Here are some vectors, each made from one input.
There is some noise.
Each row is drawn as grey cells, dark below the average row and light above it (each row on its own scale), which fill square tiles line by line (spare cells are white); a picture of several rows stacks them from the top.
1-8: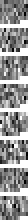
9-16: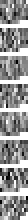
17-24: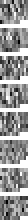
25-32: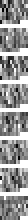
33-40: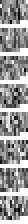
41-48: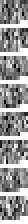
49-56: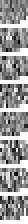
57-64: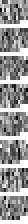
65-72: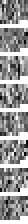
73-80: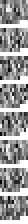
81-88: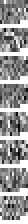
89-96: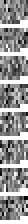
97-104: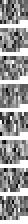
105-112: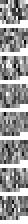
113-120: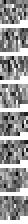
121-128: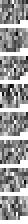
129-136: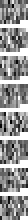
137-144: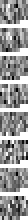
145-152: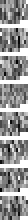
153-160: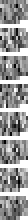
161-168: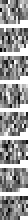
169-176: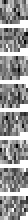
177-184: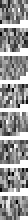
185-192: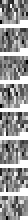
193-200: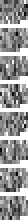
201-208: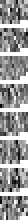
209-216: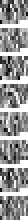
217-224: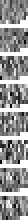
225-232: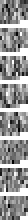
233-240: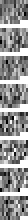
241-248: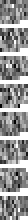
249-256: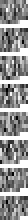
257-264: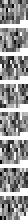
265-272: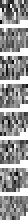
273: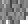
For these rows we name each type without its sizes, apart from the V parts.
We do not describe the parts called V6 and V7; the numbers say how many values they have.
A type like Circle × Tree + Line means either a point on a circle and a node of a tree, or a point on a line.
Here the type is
(Bool × Bool × Bool × Bool + V6) × V7 + List(Circle).
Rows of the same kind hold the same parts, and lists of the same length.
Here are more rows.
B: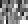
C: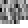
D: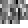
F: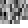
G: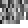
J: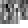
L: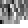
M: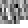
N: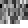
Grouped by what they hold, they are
B
C, D, F, M
G
J, L
N

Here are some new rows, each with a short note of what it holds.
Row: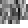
four true/false values and a value of V7
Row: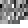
a value of V6 and a value of V7
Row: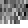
a value of V6 and a value of V7
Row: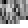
four true/false values and a value of V7
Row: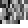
a list of two items
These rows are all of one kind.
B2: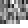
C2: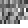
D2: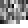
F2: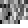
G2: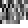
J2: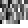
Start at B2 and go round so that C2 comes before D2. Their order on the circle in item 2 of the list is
B2, C2, F2, J2, D2, G2.
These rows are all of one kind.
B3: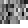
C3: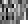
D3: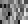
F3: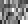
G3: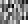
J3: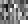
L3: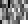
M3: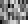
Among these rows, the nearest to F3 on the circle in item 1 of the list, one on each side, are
B3 and D3.
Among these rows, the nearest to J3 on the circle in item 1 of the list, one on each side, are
B3 and G3.
